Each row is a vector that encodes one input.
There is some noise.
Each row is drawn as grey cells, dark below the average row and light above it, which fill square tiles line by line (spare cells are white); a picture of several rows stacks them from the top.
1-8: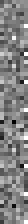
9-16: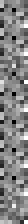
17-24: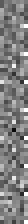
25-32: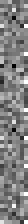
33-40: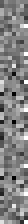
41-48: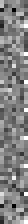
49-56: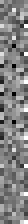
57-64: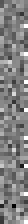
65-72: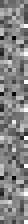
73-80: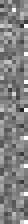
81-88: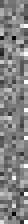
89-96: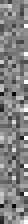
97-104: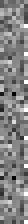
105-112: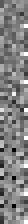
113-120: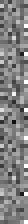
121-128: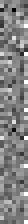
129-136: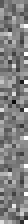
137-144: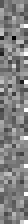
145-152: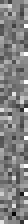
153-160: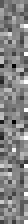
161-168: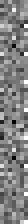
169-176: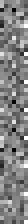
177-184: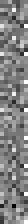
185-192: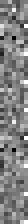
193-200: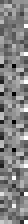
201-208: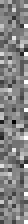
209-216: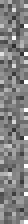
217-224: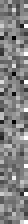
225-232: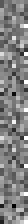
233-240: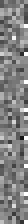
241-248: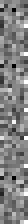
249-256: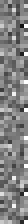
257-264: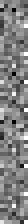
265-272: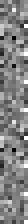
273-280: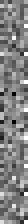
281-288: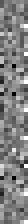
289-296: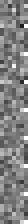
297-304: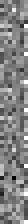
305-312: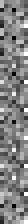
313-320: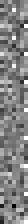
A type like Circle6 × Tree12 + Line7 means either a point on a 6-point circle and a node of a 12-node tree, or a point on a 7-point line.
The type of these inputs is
Line6 + Line12.
